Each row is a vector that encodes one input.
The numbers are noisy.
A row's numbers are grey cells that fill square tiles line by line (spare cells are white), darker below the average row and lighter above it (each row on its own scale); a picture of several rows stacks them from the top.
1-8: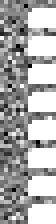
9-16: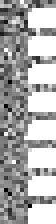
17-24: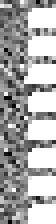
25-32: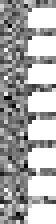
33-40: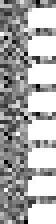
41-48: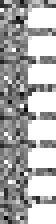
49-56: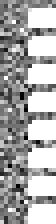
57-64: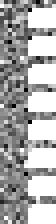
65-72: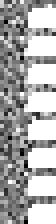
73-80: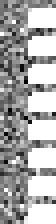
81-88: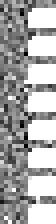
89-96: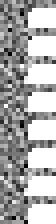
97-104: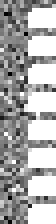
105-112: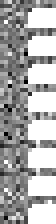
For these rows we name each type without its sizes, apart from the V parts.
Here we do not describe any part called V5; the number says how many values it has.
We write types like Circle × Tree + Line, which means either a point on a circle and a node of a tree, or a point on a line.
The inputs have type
List(Bool × V5).
